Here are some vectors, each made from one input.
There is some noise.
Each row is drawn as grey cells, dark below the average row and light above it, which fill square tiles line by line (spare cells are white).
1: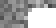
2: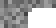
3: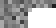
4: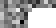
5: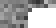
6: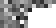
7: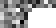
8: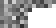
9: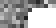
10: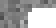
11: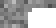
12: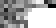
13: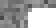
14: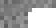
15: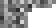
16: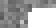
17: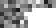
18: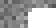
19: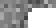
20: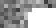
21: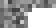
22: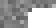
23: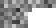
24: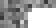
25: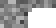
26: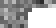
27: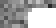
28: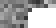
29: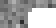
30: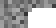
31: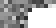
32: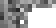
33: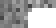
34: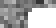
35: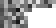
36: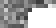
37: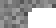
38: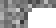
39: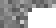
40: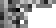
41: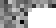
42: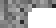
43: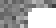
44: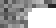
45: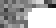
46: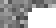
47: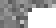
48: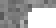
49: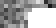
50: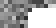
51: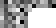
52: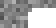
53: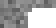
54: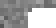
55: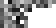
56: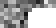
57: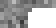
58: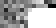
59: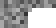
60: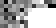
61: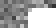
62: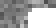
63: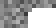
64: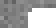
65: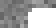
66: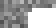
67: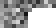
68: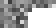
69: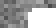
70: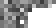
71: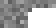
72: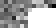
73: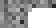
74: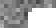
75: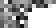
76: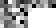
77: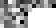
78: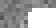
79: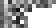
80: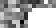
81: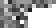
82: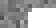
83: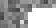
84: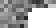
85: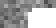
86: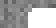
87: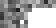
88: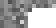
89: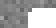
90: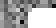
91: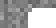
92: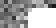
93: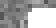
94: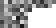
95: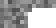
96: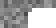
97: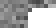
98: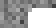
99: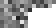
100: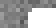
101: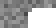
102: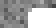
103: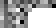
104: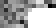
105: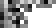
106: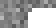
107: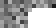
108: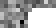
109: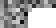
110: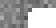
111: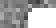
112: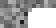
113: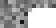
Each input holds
a true/false value, together with either a point on a 5-point line, or a point on an 8-point line.
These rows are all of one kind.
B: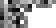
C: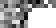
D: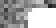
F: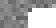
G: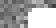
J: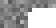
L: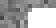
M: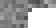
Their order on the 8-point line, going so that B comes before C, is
B, L, J, C, G, F, D, M.
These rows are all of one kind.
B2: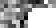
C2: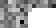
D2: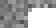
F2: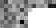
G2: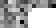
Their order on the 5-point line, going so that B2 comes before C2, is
B2, D2, F2, C2, G2.
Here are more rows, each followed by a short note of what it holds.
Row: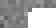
a point on an 8-point line and a true/false value
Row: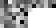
a point on a 5-point line and a true/false value
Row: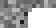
a point on a 5-point line and a true/false value
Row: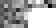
a point on a 5-point line and a true/false value
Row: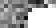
a point on an 8-point line and a true/false value
